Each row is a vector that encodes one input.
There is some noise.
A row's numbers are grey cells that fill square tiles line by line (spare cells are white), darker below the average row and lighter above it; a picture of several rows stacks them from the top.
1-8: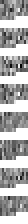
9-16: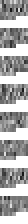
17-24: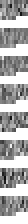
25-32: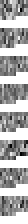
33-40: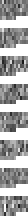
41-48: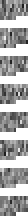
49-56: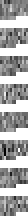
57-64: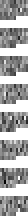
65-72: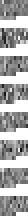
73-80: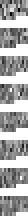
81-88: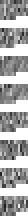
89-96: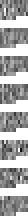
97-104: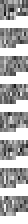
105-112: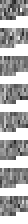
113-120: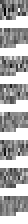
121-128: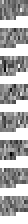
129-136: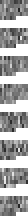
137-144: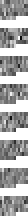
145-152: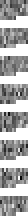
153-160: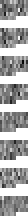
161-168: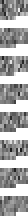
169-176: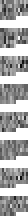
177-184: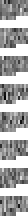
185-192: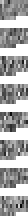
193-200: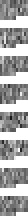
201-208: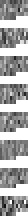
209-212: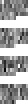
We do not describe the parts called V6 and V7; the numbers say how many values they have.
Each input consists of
either a point on a 5-point line and a value of V7, or a list of up to two items, each a point on an 8-point line and a value of V6.
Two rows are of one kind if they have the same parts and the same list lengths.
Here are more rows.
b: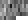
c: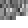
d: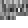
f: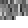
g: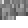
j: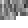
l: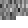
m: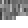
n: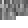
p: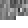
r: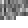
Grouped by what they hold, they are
b, c, l, p
d
f
g, j, m, n, r

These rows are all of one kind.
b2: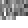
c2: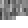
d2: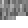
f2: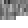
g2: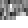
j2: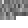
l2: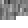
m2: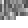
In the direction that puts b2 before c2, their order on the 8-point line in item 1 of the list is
m2, f2, l2, j2, b2, g2, d2, c2.
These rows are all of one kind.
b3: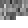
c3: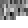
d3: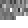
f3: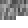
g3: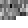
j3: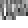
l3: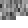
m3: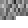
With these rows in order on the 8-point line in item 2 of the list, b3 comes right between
f3 and m3.
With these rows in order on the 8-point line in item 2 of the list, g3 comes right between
j3 and l3.
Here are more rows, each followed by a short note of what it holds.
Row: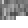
a list of one item
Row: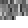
the empty list
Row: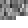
a list of two items
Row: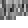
a point on a 5-point line and a value of V7
